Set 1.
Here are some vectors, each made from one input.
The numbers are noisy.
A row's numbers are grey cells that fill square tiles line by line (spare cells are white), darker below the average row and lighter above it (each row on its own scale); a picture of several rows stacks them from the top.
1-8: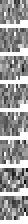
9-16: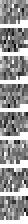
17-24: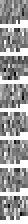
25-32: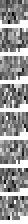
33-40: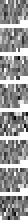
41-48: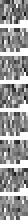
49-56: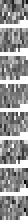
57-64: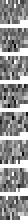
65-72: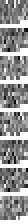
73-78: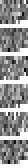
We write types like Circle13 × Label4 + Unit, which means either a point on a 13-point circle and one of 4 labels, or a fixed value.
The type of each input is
Label5.
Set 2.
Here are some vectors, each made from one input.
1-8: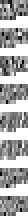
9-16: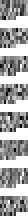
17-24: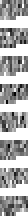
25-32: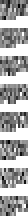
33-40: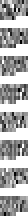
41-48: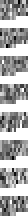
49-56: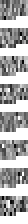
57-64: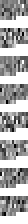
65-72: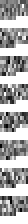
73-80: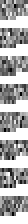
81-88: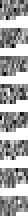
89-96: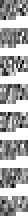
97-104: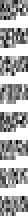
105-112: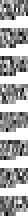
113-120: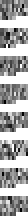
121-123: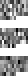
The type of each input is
Tree19.
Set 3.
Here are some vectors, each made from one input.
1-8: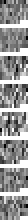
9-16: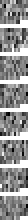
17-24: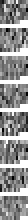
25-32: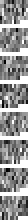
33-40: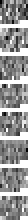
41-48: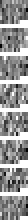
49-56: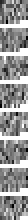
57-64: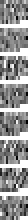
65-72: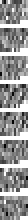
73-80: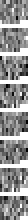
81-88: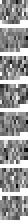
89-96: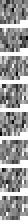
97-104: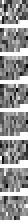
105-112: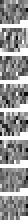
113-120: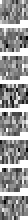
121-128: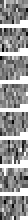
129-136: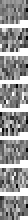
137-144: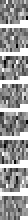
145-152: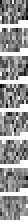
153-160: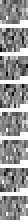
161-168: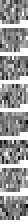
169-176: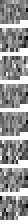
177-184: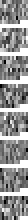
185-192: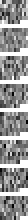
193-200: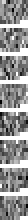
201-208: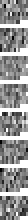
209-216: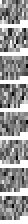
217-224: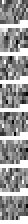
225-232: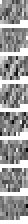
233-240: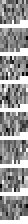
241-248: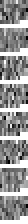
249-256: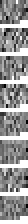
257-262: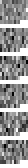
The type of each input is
Line10 × Line10 + Unit.
